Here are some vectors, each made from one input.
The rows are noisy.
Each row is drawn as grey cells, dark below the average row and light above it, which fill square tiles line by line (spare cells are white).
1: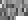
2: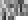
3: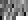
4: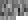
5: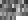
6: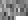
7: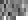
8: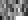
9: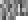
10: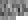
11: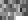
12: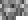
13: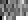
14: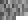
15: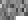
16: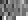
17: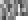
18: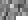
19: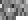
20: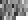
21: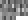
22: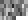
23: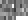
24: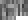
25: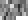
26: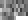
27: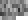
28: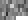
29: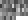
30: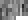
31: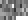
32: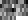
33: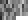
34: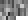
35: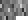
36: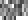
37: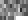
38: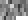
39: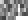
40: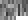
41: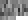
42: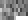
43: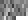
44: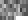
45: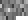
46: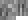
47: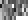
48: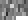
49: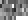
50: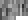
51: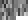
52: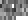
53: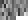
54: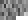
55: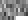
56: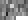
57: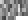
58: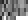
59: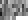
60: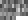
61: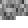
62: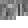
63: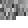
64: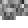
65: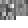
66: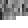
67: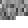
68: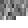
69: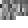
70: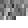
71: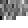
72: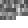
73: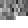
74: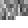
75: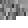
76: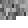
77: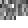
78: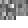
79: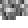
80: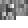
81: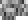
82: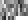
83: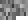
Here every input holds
a point on a 15-point circle.
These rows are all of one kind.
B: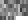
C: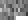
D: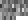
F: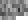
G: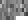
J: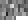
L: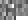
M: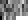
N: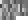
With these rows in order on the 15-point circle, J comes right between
F and L.
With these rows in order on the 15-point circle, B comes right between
C and N.
